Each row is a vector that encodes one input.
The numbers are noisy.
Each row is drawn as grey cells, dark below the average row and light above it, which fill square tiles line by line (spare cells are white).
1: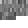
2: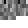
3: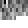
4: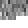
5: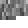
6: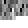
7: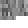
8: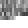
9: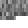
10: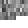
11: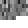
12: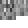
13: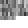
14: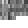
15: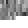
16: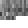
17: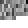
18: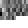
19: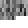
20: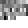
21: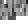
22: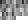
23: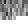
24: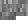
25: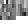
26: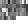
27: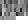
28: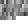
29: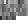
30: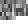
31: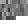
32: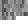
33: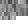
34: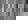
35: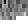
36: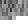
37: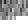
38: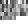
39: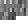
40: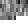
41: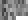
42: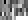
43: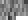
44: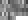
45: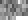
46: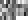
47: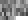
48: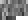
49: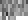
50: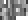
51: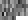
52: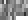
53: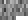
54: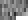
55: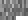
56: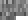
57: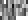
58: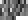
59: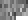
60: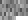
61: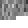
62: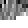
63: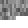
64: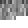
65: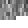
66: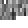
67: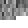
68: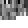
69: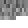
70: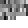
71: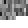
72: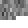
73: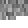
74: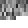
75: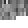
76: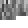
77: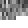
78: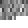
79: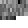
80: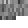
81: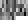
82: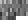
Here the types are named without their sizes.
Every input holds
a list of points on a line.
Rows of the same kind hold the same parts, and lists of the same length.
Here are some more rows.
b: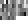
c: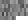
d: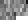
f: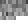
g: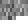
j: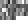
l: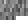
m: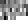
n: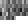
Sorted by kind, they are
b, c, l, n
d, f, g
j, m

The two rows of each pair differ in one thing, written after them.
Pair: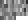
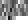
the place on the line in item 2 of the list
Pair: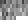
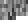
the place on the line in item 1 of the list
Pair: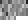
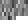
the place on the line in item 1 of the list
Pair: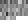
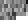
the place on the line in item 1 of the list
